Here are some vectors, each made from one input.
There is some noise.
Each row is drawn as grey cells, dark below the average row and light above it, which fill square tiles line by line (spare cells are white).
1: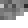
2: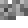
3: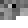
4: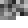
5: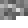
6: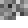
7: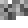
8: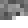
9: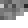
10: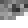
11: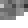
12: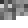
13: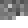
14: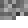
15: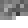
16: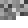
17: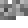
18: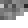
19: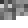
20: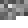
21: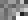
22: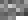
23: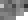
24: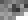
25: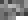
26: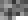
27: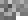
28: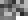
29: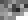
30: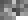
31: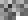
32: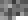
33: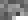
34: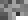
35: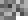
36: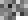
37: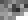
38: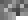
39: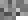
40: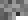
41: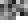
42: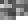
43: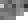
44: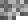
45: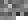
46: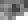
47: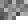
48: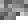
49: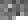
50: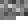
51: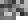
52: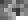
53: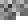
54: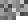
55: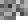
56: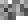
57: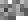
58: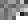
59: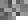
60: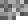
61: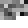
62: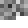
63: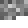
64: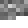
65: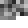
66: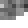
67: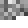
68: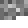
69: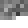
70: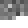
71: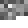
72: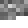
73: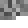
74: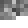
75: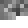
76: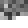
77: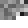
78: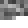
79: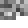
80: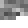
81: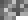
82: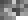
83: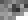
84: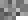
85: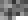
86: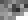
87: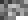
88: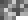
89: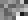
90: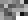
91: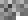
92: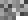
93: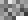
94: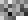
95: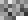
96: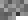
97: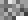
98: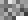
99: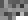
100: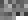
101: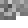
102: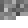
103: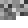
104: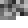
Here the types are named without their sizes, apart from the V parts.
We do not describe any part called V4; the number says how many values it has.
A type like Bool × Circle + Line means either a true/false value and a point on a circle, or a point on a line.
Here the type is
(Bool × Bool × Bool + Unit) × V4 + Tree.
